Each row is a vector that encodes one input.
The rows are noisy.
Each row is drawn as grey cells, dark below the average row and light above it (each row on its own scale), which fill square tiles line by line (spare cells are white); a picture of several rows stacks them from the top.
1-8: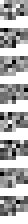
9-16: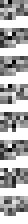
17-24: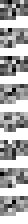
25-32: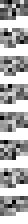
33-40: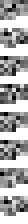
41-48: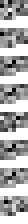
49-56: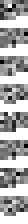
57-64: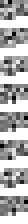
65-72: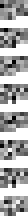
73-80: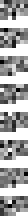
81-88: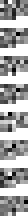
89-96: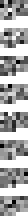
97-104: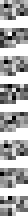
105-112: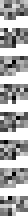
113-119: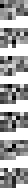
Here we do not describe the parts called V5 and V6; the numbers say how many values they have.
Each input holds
either a point on a 4-point line, or a true/false value and a value of V5, or a value of V6.
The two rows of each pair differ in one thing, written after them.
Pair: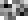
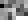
the true/false value
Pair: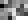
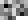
the true/false value
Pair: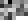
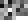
the value of V5
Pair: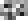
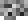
the value of V5
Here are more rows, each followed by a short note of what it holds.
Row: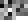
a true/false value and a value of V5
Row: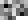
a true/false value and a value of V5
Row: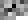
a point on a 4-point line
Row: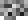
a true/false value and a value of V5
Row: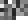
a value of V6
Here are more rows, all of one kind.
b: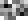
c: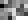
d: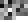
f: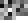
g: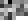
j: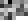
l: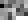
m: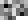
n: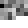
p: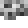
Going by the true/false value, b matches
m and p.
